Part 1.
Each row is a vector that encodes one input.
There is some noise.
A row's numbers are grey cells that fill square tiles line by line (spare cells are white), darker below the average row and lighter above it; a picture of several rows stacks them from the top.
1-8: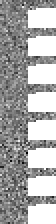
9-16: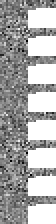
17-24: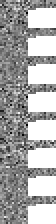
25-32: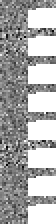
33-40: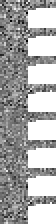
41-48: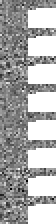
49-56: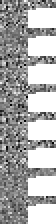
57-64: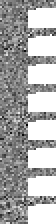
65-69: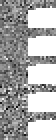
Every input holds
either a point on a 5-point line, or a point on a 9-point line.
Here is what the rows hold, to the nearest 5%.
About 40% of them hold a point on a 5-point line. The rest hold a point on a 9-point line.
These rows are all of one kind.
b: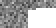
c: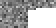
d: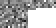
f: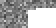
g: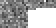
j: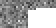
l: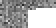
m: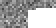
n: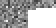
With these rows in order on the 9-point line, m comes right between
b and f.
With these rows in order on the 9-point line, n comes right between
d and f.
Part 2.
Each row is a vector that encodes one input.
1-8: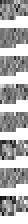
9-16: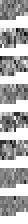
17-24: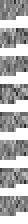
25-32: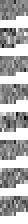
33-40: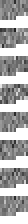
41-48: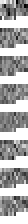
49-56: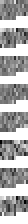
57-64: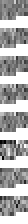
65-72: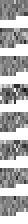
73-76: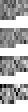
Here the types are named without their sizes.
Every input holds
a true/false value, together with either a fixed value, or a node of a tree.
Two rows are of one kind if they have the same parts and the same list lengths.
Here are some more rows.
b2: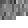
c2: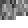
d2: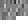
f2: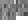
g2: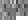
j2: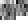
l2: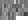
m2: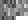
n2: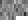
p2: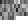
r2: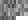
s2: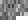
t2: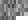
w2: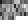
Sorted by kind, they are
b2, c2, d2, f2, g2, l2, n2, p2, w2
j2, m2, r2, s2, t2

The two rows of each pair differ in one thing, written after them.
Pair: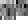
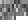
the true/false value
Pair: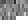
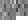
the true/false value
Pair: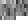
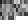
the node of the tree
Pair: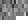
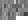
the true/false value
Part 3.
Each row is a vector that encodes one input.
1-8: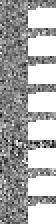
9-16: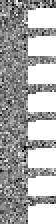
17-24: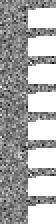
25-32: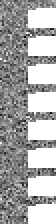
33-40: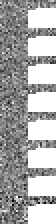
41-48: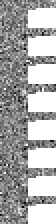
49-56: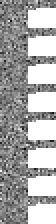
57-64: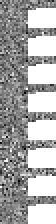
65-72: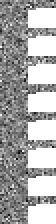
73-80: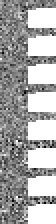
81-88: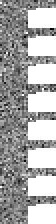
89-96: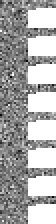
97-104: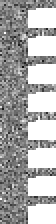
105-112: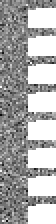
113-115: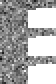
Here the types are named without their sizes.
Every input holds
a list of points on a circle.
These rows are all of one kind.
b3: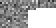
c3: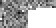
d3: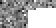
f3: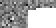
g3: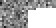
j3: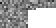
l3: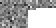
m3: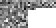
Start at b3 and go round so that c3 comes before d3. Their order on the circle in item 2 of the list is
b3, m3, c3, l3, f3, d3, g3, j3.
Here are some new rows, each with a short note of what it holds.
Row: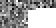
the empty list
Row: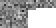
a list of one item
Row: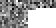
the empty list
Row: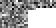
the empty list
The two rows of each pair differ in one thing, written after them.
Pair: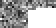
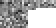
the place on the circle in item 1 of the list
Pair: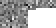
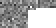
the place on the circle in item 2 of the list
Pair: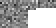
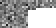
the place on the circle in item 1 of the list
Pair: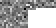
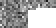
the place on the circle in item 1 of the list
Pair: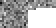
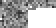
the place on the circle in item 2 of the list
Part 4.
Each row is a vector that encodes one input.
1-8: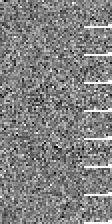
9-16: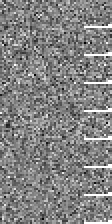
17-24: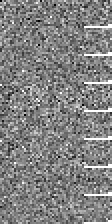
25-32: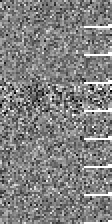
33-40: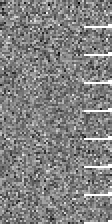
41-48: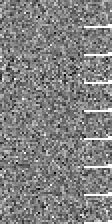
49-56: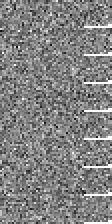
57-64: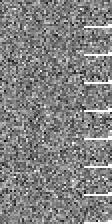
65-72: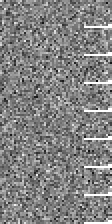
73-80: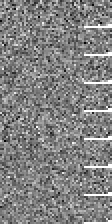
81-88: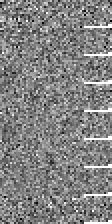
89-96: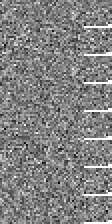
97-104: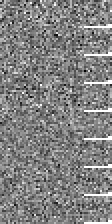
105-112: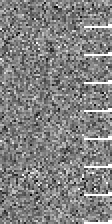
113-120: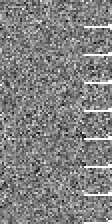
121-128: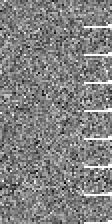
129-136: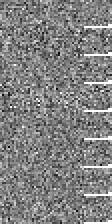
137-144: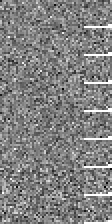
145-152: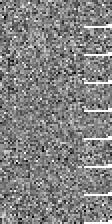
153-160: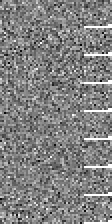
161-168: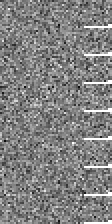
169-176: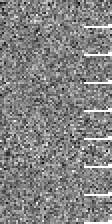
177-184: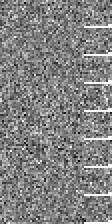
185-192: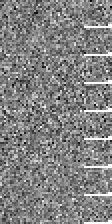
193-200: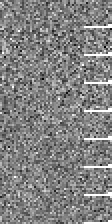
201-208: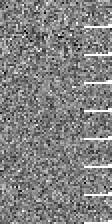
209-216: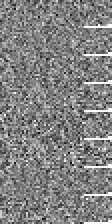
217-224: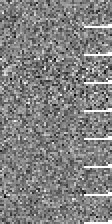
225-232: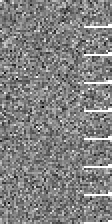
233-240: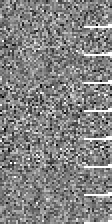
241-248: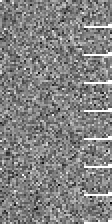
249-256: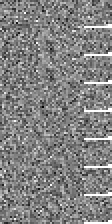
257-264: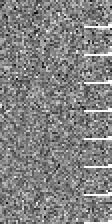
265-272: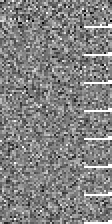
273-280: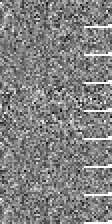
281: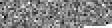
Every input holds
either a point on an 8-point circle, or a point on an 18-point circle.
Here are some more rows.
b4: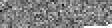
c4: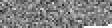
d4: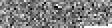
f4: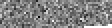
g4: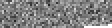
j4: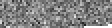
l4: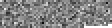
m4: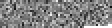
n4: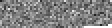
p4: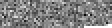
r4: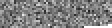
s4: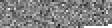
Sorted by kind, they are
b4, c4, j4, n4, s4
d4, f4, g4, l4, m4, p4, r4

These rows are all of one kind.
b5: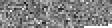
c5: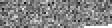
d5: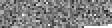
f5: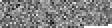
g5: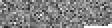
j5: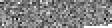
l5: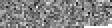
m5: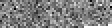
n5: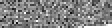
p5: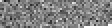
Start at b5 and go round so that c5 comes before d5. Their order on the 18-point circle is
b5, c5, n5, m5, l5, d5, p5, f5, g5, j5.
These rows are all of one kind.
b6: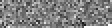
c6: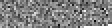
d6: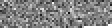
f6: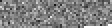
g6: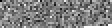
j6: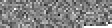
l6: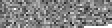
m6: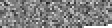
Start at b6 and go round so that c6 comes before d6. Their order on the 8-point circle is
b6, f6, g6, c6, m6, d6, j6, l6.
